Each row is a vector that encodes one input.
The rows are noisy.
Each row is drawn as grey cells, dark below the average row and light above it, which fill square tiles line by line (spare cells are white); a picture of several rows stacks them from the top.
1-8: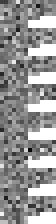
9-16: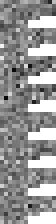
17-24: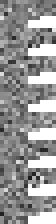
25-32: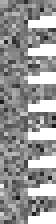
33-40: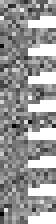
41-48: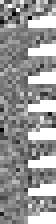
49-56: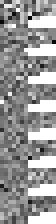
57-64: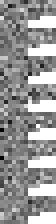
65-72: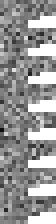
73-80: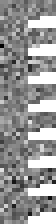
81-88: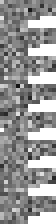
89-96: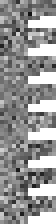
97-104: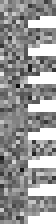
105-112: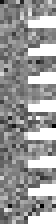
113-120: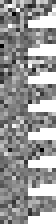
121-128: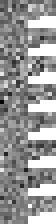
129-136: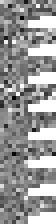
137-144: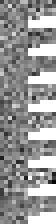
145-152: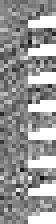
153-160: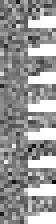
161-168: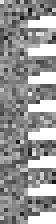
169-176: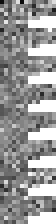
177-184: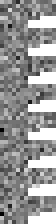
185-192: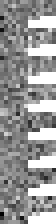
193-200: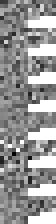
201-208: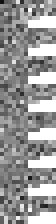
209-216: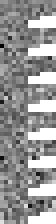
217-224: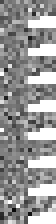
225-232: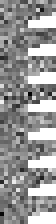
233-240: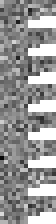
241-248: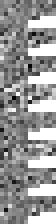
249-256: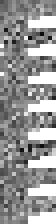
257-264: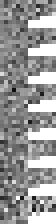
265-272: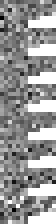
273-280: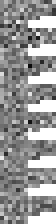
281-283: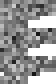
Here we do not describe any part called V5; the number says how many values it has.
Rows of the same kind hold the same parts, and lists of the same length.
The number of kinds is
4.
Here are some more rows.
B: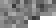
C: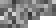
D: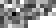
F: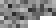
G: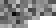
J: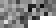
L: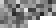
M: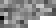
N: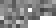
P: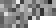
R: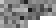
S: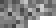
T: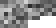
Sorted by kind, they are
B, N, T
C, J, M, P, S
D
F, G, L, R

